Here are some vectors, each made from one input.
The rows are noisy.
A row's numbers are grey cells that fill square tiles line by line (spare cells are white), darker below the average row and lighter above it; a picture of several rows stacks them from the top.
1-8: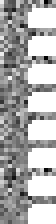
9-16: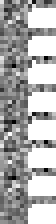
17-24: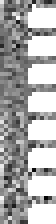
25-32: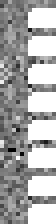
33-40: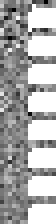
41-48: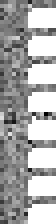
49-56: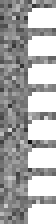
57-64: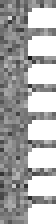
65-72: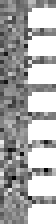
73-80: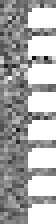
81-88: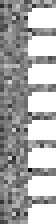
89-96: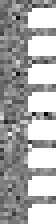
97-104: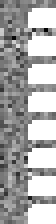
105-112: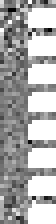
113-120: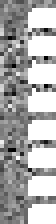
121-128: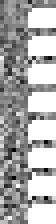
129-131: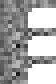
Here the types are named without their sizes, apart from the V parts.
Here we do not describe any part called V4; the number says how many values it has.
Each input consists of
either a label and a value of V4, or a list of points on a line.
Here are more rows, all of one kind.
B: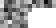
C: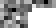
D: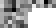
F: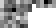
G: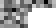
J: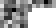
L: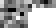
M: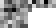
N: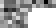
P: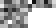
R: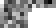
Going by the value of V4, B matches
J and R.
